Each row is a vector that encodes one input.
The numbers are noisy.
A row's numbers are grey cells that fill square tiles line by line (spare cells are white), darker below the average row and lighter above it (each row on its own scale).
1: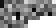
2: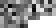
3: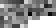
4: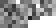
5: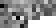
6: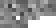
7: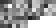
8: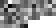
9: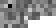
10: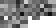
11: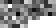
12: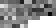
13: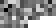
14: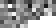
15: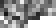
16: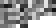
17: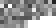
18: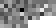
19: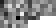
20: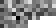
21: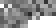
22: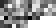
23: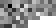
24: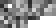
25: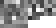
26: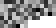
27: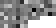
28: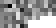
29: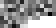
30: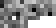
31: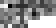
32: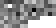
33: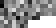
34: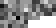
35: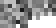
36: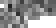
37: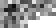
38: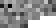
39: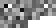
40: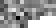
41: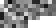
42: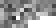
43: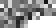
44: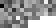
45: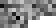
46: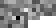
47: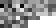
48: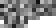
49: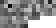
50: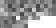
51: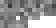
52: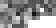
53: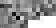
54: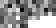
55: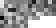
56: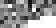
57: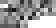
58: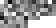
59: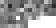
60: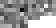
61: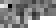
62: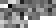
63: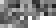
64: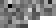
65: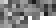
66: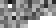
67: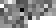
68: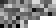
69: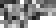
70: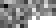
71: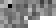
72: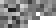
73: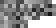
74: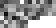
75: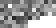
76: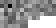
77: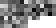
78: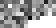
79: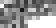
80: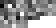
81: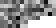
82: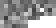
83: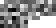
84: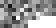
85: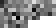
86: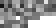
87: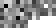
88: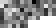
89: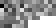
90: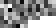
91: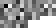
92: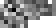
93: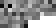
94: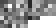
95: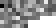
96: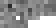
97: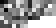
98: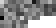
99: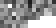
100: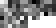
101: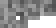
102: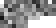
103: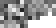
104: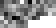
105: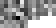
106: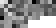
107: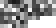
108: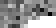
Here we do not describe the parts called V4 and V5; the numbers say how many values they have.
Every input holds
a point on each of two 3-point lines, a true/false value, a value of V4 and a value of V5.
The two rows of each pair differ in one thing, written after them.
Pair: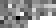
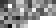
the true/false value
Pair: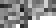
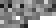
the true/false value
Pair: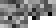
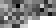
the value of V4
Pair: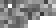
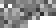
the place on one of the two 3-point lines
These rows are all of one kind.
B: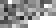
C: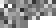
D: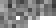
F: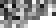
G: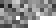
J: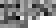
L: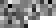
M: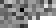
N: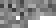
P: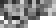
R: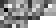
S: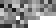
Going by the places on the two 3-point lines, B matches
G, R and S.
